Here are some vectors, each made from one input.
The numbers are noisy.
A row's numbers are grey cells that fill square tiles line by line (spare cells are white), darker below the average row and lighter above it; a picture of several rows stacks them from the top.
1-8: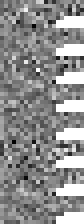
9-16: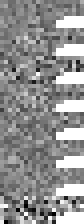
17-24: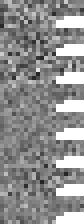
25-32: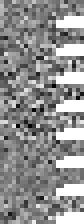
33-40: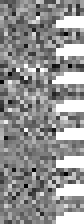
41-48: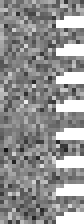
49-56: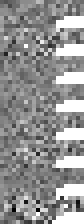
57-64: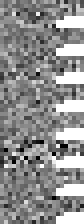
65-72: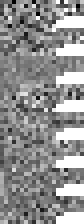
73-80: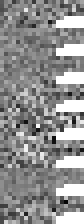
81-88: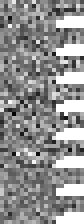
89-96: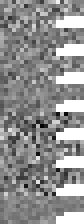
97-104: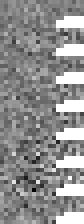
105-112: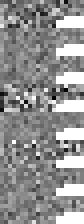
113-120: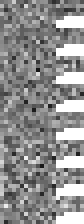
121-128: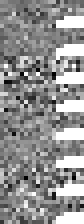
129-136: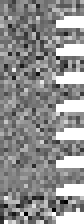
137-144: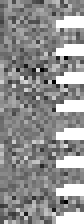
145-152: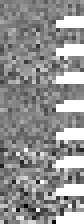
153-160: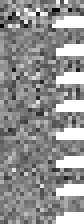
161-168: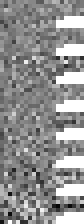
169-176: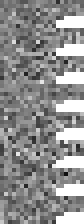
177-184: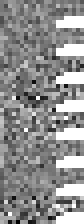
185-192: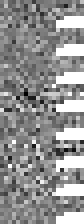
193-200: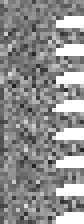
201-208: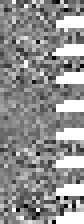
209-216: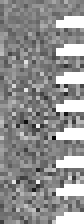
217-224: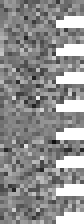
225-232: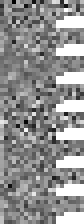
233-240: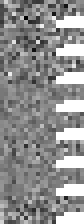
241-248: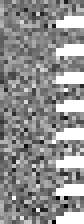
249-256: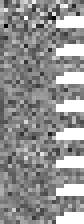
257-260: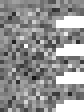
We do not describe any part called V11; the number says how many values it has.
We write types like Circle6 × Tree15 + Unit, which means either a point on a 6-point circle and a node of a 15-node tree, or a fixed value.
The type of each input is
List2(Label6 × V11).
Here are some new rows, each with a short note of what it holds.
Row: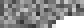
a list of two items
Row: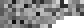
the empty list
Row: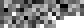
the empty list
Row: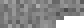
a list of two items
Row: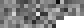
a list of two items
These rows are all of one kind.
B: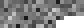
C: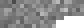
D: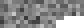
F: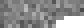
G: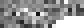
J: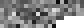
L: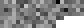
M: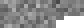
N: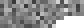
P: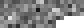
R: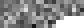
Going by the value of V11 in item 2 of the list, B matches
G, M and N.
